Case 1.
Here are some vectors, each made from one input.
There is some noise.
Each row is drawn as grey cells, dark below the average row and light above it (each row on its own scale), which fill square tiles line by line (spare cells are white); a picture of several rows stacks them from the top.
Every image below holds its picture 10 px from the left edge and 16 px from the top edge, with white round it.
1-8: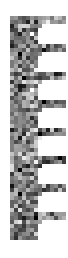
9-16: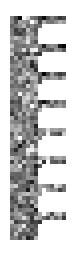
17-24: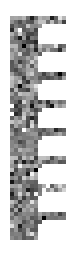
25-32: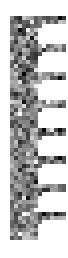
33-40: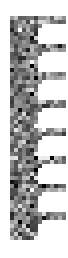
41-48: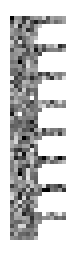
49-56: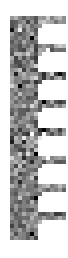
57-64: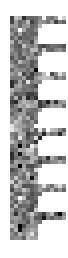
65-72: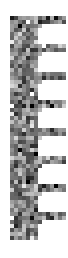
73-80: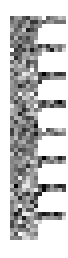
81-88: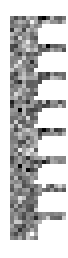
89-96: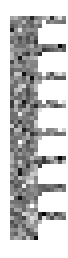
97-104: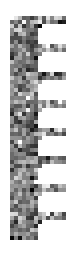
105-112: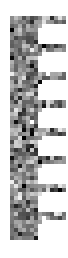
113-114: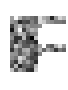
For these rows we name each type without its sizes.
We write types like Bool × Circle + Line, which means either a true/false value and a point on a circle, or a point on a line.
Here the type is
List(Line).
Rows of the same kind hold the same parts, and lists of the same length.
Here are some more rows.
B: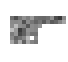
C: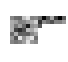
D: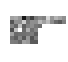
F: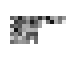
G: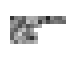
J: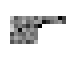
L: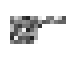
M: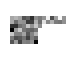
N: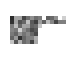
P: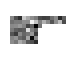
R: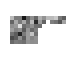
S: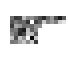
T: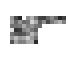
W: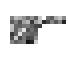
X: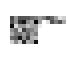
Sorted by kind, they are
B, C, D, J, R
F
G, L, N, W
M, P, S, T, X

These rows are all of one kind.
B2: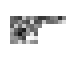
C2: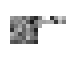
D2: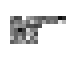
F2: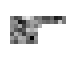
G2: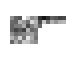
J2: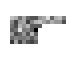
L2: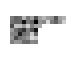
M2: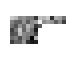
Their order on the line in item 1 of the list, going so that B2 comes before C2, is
G2, F2, D2, B2, L2, M2, J2, C2.
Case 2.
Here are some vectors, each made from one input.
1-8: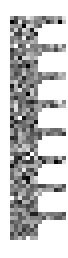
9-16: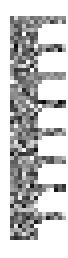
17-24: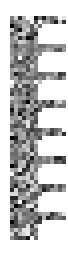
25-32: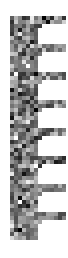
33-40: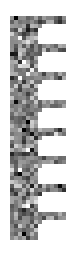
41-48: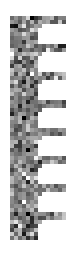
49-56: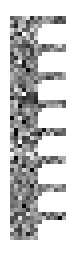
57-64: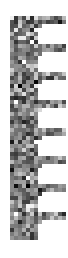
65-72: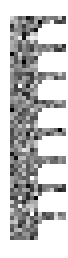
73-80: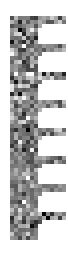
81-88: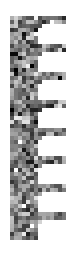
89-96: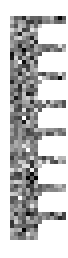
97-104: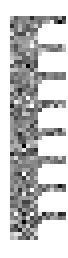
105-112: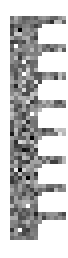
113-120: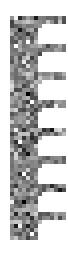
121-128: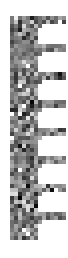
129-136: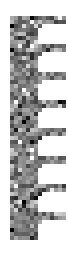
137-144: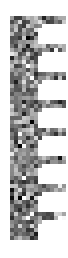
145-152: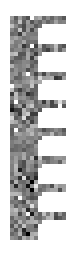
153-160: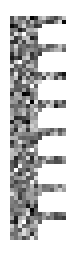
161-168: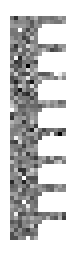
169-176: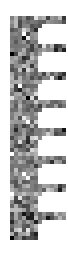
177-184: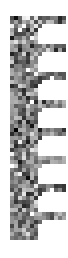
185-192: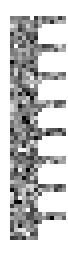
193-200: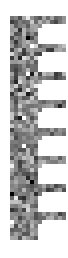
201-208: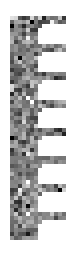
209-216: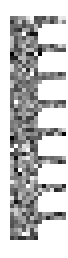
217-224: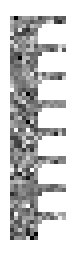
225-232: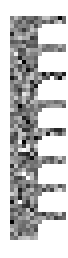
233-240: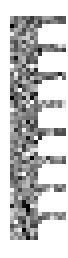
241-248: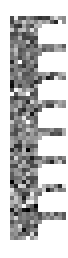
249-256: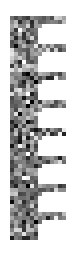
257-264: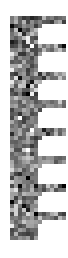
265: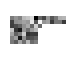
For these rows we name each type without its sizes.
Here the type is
(Bool × Circle + Unit) × Label.
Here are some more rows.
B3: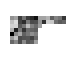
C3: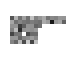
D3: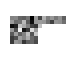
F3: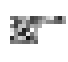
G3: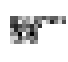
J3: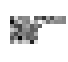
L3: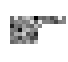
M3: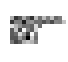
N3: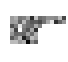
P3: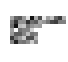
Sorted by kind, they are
B3, C3, G3, J3, L3, M3, N3
D3, F3, P3

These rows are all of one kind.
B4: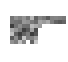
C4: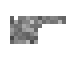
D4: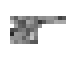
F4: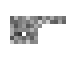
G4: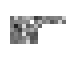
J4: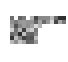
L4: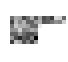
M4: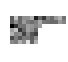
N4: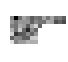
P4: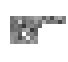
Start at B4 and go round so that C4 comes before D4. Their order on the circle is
B4, L4, P4, M4, J4, C4, F4, G4, D4, N4.
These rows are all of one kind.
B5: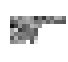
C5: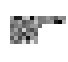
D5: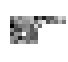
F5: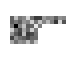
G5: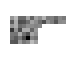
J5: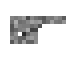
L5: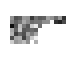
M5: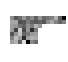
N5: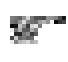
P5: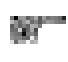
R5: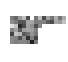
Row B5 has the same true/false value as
D5, F5, N5 and R5.
